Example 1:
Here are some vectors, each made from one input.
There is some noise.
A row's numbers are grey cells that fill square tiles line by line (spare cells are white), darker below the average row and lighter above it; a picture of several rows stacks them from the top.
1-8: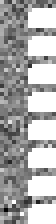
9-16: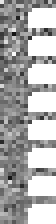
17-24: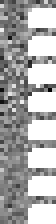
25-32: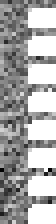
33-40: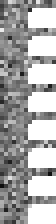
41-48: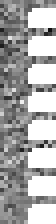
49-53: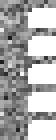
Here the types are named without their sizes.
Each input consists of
a point on a line.
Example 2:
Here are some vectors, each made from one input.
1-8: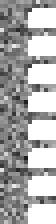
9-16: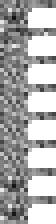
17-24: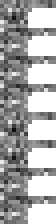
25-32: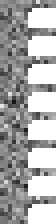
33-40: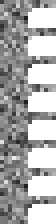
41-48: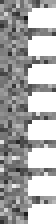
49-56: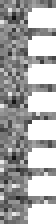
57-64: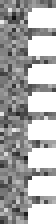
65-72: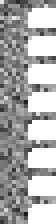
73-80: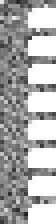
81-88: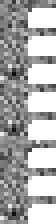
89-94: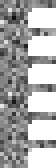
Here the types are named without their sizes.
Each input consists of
a label.
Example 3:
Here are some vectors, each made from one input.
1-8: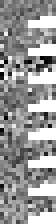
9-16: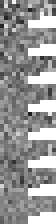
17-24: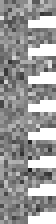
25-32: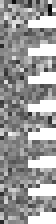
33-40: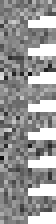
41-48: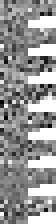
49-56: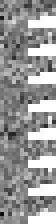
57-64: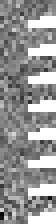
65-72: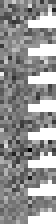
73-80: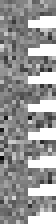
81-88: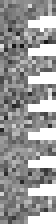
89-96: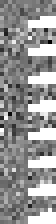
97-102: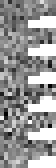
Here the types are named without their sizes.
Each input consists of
either a point on a circle, or a fixed value.
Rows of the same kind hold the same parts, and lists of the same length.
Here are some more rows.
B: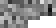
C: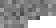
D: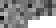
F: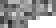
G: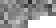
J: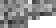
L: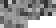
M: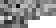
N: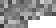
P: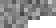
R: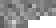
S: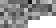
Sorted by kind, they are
B, C, D, F, G, J, L, N, P, R, S
M

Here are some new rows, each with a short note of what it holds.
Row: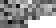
a fixed value
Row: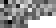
a fixed value
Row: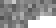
a point on a circle
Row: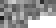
a point on a circle
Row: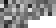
a fixed value
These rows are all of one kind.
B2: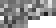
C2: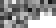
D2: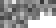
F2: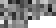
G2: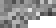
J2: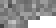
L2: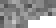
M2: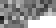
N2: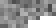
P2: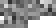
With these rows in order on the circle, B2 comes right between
F2 and M2.
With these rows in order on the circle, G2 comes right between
J2 and N2.
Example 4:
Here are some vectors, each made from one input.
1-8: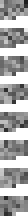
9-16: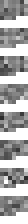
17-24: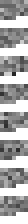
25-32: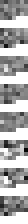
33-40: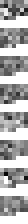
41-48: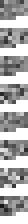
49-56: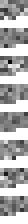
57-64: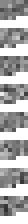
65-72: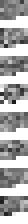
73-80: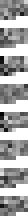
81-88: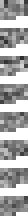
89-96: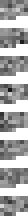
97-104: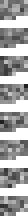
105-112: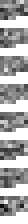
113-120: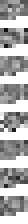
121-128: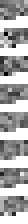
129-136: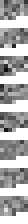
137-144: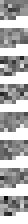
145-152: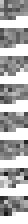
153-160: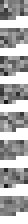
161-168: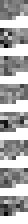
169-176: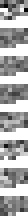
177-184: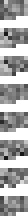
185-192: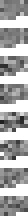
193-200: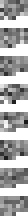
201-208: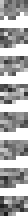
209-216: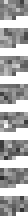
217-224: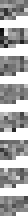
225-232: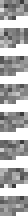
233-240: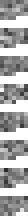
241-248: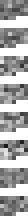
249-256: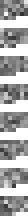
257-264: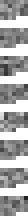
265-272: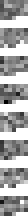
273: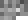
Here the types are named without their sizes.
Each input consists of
either a fixed value, or four true/false values.
